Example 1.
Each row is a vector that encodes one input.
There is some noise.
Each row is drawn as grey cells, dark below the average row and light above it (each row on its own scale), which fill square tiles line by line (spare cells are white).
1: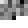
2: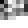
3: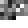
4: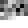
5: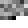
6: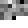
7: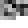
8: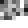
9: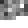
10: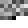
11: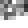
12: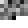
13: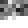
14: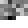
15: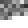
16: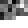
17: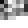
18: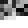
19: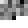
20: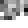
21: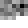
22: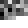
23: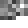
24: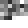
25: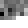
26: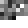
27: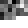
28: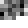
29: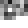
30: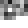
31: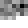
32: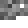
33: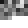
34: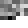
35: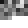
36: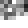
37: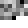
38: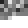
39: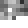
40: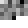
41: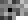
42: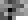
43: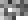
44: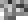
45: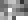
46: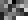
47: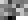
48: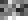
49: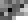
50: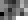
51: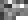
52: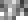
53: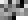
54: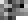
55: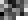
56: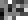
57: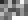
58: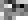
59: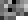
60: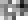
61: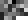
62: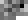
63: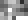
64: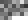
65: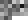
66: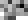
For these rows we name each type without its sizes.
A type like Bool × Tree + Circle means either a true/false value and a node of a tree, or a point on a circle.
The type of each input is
Bool × Bool × Bool × Bool × Circle.
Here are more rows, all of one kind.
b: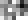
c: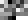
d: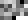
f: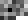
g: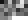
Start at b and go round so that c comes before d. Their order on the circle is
b, g, c, f, d.
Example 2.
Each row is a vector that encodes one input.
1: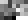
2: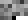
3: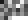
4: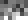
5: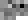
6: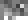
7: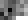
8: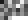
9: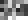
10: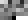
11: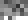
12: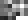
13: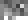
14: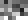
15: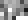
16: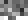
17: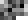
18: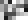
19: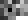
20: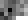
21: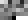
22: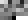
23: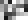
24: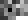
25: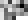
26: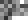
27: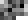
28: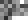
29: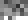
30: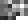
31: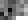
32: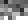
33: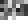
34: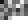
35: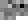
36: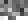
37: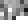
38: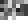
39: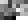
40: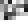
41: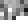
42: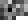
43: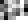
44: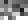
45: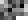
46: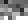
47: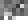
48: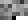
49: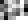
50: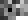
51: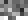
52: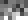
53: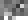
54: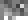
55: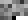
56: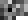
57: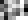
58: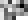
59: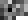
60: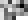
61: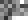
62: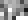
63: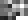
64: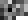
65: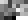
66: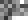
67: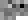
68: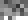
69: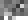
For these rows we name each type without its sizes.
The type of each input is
Bool × Bool × Bool × Bool + Line.
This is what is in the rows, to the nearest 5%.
About 25% of them hold a point on a line. The rest hold four true/false values.
